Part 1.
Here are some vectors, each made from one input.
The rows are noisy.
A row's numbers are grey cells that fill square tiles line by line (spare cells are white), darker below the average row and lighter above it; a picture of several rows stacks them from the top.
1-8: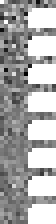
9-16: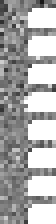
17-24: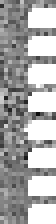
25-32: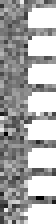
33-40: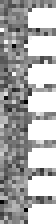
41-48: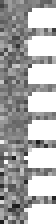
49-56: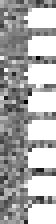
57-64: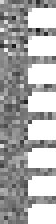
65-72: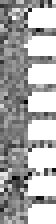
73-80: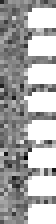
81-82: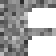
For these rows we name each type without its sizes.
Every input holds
either a point on each of two lines, or three true/false values.
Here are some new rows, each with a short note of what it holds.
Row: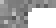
three true/false values
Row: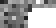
a point on each of two lines
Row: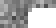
three true/false values
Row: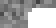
three true/false values
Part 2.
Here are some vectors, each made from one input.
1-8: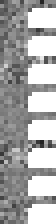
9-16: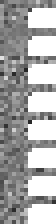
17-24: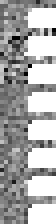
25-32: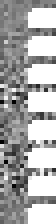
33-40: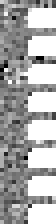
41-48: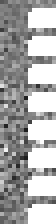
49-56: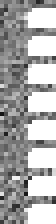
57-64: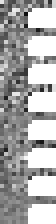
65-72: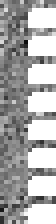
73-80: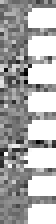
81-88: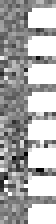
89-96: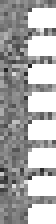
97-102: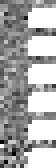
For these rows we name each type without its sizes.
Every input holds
a node of a tree and three true/false values.
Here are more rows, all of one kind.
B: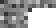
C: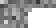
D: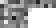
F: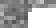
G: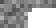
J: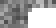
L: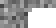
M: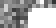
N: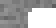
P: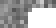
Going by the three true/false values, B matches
C, D and G.
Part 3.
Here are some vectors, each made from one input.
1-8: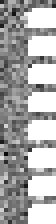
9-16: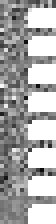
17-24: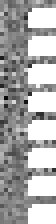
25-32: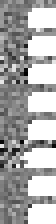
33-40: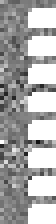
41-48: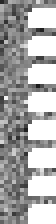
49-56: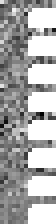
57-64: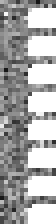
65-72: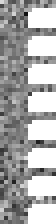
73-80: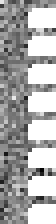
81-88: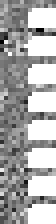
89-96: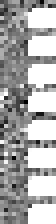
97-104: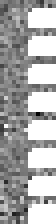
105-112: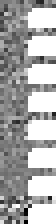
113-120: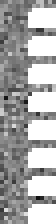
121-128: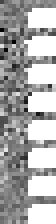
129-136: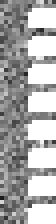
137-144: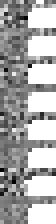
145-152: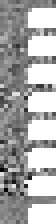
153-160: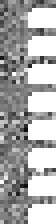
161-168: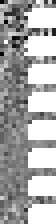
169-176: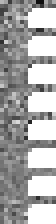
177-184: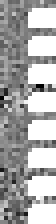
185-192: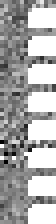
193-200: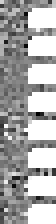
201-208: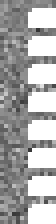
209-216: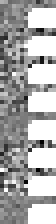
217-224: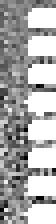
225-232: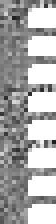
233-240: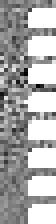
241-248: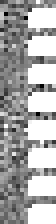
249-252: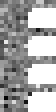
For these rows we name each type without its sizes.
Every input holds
a point on a line, together with either a fixed value, or three true/false values.
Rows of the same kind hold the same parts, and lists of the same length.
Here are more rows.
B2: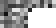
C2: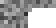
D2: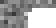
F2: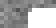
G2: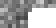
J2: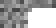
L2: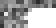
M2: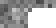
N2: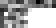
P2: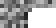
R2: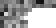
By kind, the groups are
B2, D2, F2, J2, M2, N2
C2, G2, L2, P2, R2

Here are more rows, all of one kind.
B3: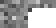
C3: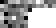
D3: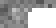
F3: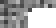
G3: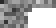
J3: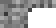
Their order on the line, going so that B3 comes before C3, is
F3, G3, B3, D3, C3, J3.
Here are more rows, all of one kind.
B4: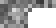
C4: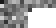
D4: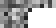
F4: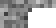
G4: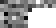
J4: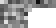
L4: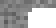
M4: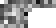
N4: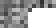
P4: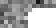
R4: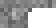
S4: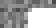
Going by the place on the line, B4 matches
L4 and M4.
